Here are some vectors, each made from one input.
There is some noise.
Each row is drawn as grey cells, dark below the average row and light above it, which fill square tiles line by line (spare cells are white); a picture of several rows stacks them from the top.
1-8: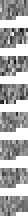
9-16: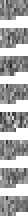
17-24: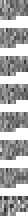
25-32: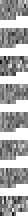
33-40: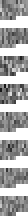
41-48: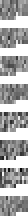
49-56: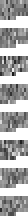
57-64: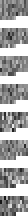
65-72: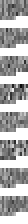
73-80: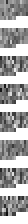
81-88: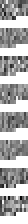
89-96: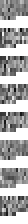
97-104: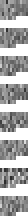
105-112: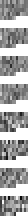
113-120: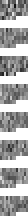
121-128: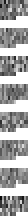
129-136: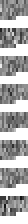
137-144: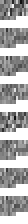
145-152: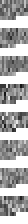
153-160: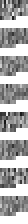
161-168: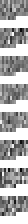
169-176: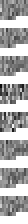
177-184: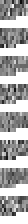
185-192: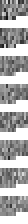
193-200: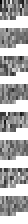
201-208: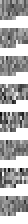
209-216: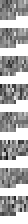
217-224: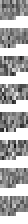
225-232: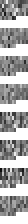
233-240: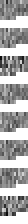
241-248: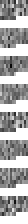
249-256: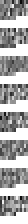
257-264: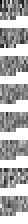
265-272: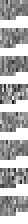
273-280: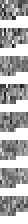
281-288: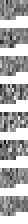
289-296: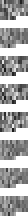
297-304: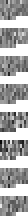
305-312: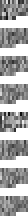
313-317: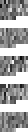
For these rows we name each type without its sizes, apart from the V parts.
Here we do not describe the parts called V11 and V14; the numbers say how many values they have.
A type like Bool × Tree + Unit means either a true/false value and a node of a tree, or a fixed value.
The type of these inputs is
(Bool × Bool × Bool + V11) × Label + V14.
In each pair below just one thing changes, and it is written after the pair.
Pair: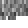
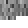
the label
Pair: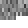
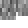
the value of V11
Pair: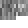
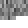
the label
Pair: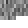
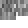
the label
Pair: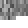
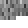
the value of V11
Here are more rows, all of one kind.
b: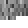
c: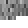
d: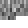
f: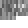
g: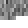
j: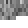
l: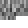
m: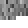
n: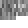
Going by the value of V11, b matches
c and m.
